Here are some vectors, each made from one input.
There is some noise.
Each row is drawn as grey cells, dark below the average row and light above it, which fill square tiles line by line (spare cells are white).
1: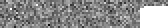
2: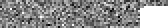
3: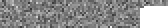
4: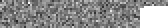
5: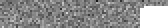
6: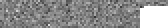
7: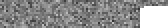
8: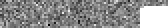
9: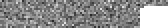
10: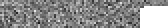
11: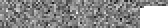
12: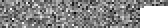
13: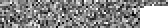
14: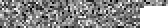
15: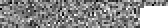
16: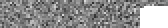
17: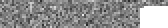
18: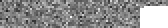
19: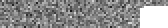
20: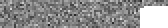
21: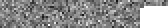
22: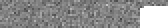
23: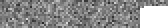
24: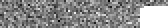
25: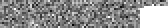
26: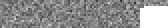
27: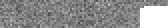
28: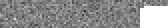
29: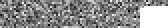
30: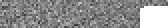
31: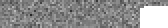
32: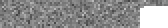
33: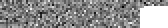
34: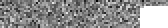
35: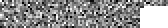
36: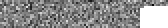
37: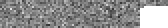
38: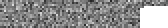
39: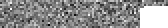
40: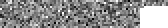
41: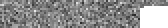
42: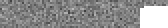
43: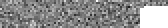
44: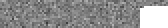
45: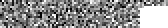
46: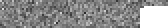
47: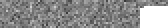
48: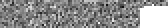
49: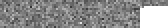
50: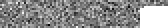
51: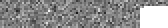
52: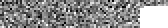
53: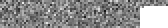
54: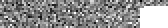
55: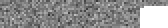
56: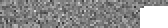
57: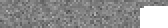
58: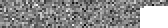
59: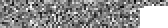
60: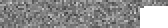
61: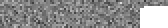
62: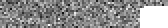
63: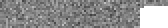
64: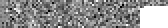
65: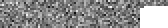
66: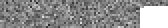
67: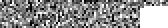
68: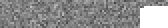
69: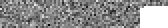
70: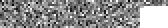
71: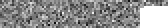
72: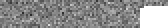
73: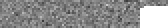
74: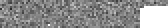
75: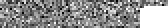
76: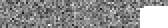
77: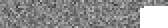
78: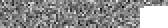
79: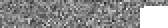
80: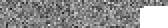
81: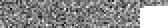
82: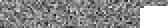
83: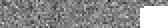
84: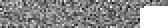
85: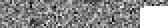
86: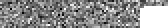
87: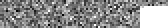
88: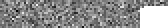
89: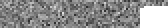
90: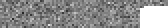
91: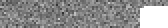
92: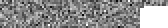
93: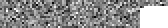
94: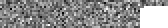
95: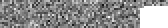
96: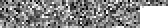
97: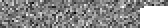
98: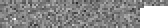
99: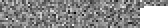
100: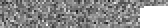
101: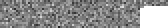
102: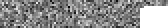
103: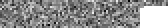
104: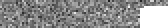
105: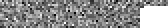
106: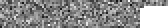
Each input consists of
either a point on a 13-point circle, or a fixed value, or three true/false values.
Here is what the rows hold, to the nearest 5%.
About 50% of them hold a point on a 13-point circle. About 5% of them hold a fixed value. The rest hold three true/false values.
